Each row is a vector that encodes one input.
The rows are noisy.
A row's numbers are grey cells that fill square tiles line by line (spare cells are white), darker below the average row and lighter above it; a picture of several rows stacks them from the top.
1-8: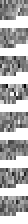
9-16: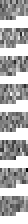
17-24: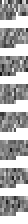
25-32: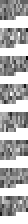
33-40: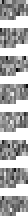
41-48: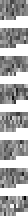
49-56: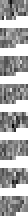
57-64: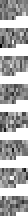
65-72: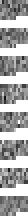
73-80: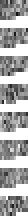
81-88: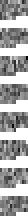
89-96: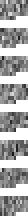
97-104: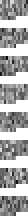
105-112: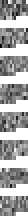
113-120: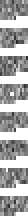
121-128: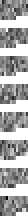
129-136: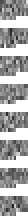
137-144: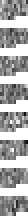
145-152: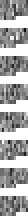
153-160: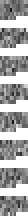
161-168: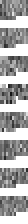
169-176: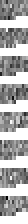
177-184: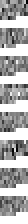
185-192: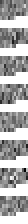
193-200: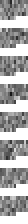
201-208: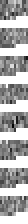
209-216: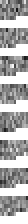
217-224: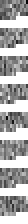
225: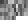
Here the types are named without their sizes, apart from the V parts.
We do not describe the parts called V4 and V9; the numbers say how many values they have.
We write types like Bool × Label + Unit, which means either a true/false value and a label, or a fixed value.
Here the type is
(Bool × V9 + Line) × (Circle + V4).
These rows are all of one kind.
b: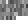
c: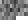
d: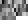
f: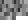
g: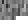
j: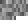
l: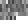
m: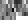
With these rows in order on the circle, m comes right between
f and j.
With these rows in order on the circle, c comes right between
f and g.
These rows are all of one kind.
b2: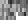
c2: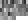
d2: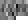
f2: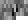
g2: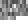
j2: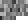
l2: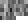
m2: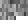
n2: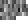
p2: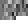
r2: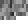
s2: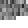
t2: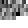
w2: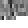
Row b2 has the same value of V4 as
c2, g2 and m2.
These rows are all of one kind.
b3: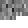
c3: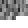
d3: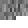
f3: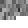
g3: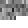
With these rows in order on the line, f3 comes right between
d3 and g3.
